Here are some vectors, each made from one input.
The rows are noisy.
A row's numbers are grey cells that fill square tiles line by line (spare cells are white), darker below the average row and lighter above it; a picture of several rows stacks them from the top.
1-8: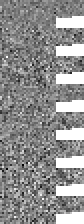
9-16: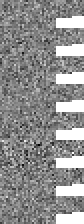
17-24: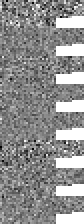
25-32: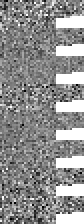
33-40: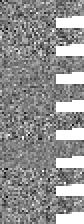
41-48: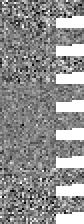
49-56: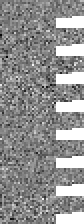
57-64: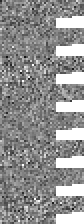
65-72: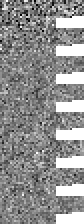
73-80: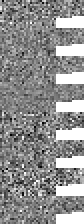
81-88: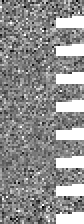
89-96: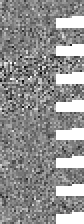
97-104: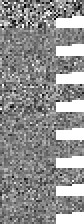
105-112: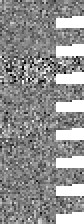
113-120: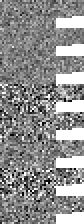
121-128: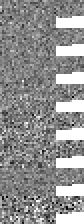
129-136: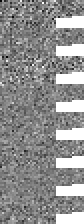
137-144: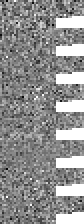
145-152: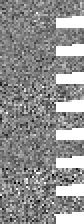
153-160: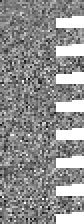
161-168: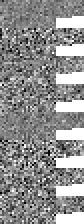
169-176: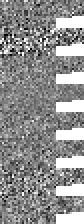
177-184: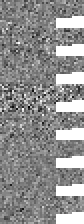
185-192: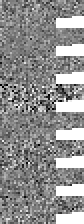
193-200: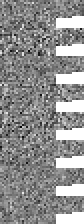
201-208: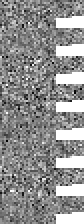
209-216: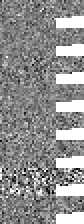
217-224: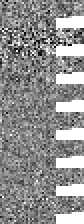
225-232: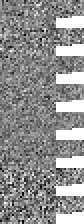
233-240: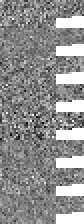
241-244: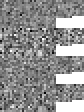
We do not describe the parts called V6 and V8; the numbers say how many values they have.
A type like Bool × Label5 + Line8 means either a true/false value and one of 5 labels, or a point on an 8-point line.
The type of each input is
Label10 × (Label10 + Tree10 × V8) + V6 × V6.
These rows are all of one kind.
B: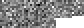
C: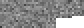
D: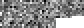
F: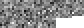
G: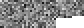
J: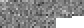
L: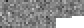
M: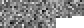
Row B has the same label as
D and L.
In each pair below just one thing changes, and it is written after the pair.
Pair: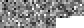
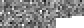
the value of V8
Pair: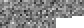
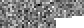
the label
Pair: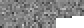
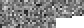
the value of V8
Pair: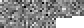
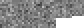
the node of the tree
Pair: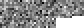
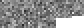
the label
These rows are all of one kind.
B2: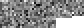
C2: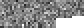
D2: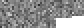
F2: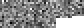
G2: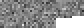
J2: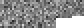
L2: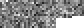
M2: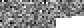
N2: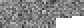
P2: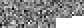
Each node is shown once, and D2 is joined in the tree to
F2, M2 and P2.
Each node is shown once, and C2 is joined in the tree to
B2.
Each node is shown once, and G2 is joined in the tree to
B2, F2 and N2.
